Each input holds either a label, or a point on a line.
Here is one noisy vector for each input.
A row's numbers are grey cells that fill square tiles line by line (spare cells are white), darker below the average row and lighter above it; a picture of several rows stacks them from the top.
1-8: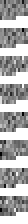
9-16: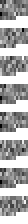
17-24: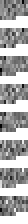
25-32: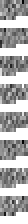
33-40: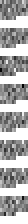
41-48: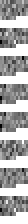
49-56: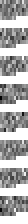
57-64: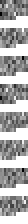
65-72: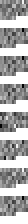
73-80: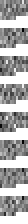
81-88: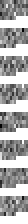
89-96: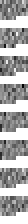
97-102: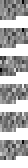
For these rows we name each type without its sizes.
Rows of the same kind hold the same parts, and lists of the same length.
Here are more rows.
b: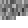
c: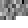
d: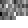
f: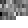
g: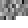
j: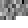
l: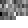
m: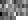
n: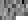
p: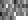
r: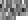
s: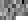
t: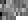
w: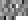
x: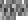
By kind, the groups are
b, r, x
c, d, f, g, j, l, m, n, p, s, t, w

